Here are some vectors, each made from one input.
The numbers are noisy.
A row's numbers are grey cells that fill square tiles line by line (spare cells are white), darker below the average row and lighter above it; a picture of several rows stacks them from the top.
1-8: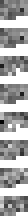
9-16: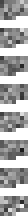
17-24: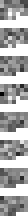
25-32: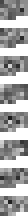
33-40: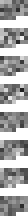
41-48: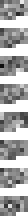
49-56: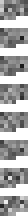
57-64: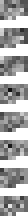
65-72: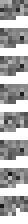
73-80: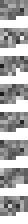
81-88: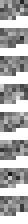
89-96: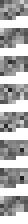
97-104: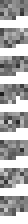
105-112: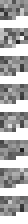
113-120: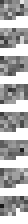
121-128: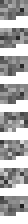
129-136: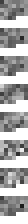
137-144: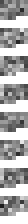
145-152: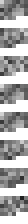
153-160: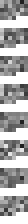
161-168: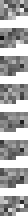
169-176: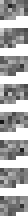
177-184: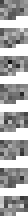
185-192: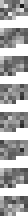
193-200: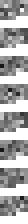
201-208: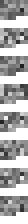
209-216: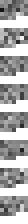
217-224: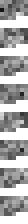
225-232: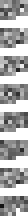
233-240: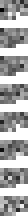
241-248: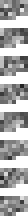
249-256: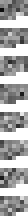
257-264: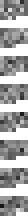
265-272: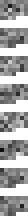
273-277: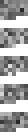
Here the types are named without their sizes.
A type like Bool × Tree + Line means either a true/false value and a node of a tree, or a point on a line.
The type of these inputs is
(Bool × Bool × Bool + Tree) × Line.
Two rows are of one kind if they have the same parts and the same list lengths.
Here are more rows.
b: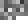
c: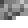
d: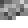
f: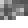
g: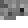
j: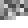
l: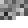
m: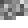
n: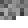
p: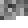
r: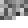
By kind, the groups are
b, f, j, l, p, r
c, d, g, m, n

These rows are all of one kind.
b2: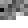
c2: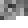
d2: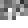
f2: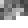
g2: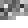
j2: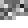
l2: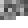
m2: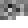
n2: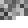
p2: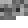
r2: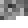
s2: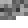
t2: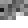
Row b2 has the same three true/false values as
g2 and t2.
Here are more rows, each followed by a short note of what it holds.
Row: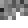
a point on a line and three true/false values
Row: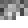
a point on a line and a node of a tree
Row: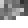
a point on a line and three true/false values
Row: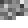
a point on a line and a node of a tree
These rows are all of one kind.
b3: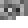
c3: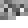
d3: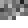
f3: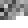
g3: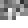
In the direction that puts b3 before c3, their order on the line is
g3, d3, b3, f3, c3.
